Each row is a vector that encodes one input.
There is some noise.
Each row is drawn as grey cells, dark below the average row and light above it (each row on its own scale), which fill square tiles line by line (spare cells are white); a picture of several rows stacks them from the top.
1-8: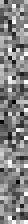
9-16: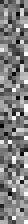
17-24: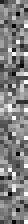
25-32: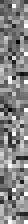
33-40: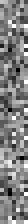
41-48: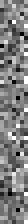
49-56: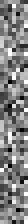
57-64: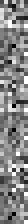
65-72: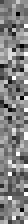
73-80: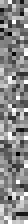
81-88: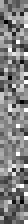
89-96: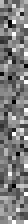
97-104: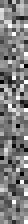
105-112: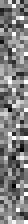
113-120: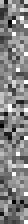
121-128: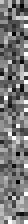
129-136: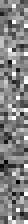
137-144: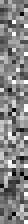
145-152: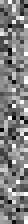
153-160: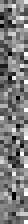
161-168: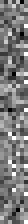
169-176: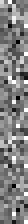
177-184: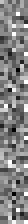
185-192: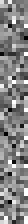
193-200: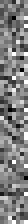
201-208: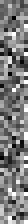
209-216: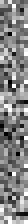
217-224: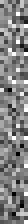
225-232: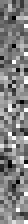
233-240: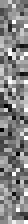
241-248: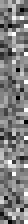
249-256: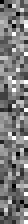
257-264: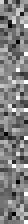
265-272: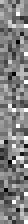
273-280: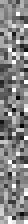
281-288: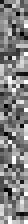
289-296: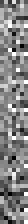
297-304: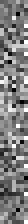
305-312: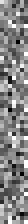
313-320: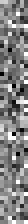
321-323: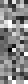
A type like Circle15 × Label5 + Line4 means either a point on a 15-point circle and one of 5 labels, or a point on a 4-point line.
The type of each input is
Bool × Circle9 × (Line3 × Line4 + Unit).
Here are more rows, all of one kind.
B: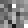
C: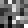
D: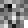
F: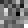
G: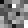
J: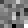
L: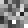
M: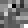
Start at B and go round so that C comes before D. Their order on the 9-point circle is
B, G, F, M, C, D, J, L.
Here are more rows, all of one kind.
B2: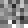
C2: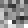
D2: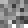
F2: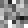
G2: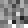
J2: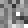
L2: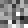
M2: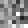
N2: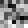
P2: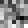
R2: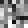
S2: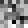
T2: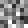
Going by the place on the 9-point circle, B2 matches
G2, N2, P2 and S2.
